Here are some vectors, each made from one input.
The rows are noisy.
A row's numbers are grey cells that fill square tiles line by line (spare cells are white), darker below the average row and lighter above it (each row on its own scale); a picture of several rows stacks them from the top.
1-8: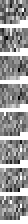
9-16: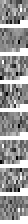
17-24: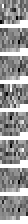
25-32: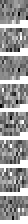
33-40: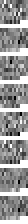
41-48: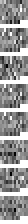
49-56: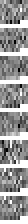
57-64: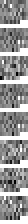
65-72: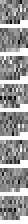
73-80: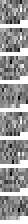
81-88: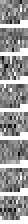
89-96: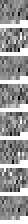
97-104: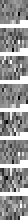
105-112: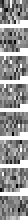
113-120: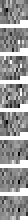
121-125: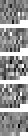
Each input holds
either a fixed value, or one of 6 labels and a true/false value.
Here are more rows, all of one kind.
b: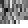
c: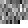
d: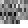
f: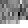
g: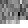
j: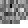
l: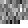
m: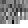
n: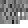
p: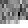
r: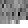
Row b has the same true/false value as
f, g, m and p.
